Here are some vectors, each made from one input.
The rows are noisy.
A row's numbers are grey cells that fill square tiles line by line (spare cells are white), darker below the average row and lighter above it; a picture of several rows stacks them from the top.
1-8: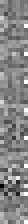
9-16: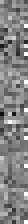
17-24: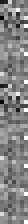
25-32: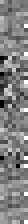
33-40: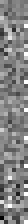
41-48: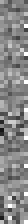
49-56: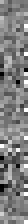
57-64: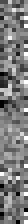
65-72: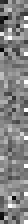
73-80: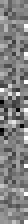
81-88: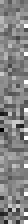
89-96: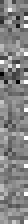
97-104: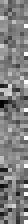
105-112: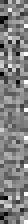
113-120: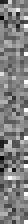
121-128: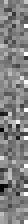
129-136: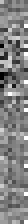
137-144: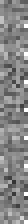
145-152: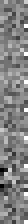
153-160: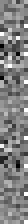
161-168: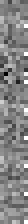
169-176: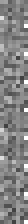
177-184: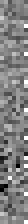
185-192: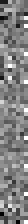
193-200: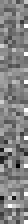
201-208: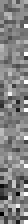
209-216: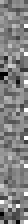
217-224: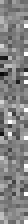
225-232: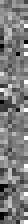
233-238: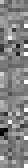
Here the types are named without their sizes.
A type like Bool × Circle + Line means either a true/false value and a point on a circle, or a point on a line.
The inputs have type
(Bool × Bool × Bool + Unit) × Line + Label × Label.
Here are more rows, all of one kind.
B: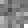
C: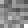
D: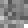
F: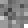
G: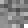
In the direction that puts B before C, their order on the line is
D, F, B, C, G.
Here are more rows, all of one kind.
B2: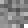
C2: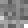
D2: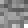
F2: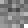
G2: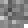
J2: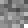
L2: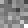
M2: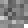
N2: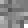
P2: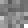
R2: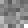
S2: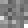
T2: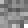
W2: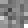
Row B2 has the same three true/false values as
N2, T2 and W2.
